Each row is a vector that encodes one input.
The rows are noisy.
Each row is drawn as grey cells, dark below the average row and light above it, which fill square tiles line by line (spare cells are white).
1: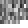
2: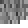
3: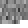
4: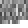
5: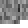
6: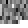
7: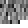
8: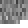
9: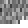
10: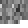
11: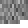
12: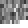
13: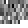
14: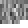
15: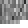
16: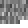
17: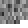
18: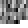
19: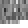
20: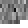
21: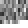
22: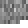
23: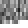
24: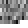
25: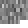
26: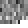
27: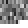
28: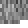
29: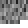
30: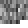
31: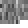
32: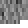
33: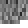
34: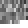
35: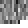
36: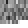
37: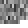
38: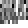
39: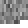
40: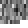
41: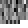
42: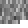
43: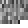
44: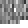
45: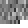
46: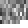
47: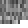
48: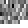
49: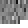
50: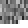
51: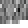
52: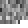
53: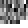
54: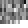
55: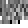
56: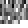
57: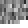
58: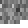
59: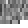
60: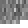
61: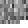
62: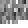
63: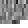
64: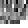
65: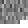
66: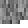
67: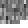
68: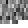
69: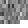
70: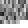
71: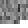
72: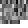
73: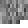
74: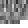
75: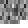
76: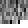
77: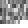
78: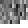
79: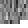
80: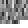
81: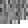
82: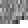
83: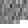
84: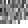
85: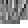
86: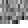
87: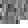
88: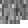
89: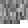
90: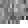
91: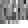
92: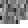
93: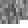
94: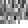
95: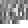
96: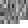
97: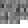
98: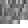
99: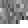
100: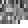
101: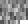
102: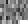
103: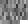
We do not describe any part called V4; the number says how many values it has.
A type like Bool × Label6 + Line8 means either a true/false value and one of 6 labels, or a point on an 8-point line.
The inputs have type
Tree7 × (Tree7 + V4).
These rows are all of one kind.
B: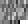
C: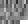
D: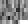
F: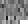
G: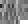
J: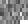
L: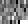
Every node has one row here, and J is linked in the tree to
C, D and G.
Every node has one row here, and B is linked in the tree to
G.
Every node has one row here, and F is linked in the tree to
D.
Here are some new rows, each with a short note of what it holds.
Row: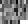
a node of a 7-node tree and a value of V4
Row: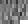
a node of each of two 7-node trees
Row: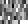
a node of each of two 7-node trees
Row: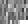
a node of each of two 7-node trees
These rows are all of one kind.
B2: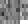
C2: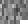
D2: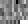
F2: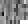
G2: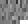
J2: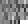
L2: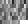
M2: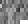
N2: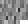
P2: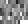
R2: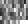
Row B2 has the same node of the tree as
J2 and M2.
